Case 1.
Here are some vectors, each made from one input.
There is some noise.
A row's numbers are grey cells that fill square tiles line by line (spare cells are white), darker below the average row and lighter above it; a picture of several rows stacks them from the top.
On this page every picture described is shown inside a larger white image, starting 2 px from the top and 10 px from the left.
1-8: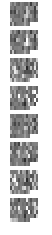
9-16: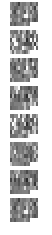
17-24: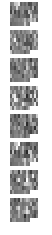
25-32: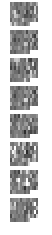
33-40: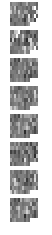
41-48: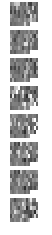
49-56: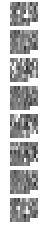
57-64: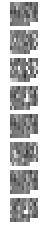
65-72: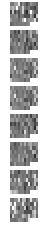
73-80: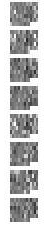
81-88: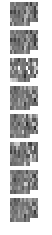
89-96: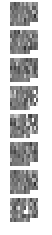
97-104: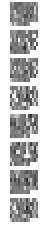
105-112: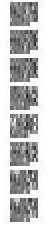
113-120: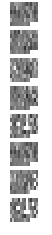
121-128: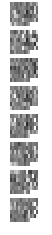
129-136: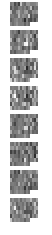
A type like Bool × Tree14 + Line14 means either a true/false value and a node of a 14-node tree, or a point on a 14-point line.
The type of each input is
Line9.
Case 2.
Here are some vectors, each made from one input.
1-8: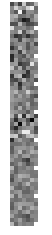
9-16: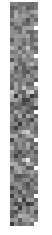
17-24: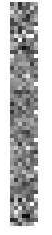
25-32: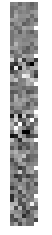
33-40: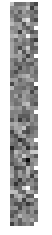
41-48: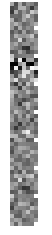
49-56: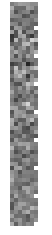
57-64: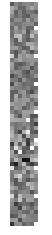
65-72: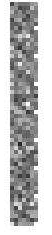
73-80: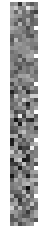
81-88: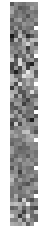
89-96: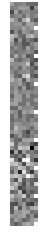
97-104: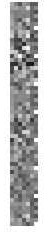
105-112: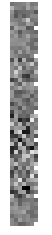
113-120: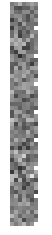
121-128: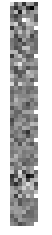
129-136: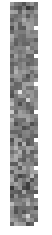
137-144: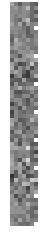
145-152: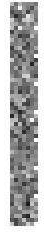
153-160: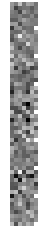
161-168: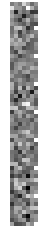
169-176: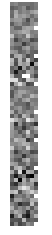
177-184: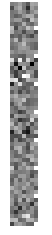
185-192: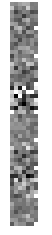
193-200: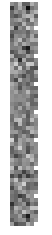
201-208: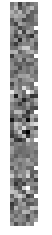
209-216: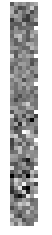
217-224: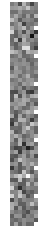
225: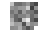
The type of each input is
Line9.
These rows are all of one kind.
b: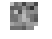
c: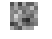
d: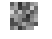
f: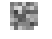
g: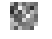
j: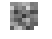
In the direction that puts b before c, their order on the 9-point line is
j, d, b, c, g, f.
